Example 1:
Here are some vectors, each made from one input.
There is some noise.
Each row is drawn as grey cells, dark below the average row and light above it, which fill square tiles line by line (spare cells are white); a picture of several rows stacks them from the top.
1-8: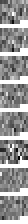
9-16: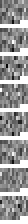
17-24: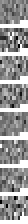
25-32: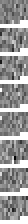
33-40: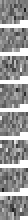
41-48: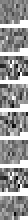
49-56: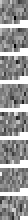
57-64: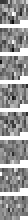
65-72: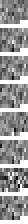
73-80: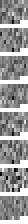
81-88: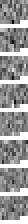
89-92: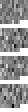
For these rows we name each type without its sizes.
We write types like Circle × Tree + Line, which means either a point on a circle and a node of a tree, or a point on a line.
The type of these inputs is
List(Line).
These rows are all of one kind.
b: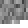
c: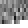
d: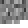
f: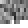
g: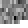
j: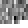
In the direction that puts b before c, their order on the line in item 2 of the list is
g, j, f, b, d, c.
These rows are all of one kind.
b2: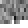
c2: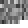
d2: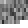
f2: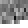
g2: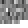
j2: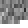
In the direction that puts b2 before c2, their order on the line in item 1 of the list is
b2, f2, d2, j2, g2, c2.
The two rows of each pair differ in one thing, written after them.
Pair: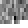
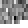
the place on the line in item 2 of the list
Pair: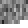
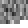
the place on the line in item 2 of the list
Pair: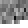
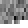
the place on the line in item 2 of the list
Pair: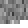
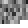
the place on the line in item 2 of the list
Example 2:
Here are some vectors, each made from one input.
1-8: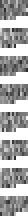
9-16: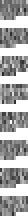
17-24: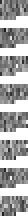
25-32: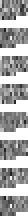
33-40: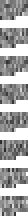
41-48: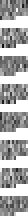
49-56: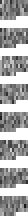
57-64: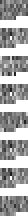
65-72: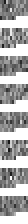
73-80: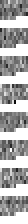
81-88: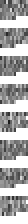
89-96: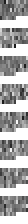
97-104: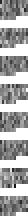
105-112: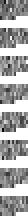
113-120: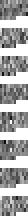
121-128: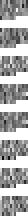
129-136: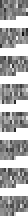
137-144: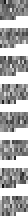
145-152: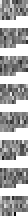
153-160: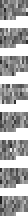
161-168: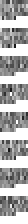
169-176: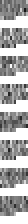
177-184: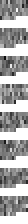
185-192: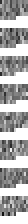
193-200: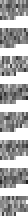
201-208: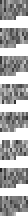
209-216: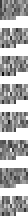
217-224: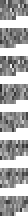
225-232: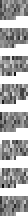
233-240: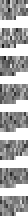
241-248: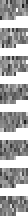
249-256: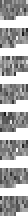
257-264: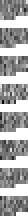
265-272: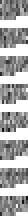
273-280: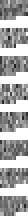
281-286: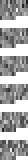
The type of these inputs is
Line8 + Line15.
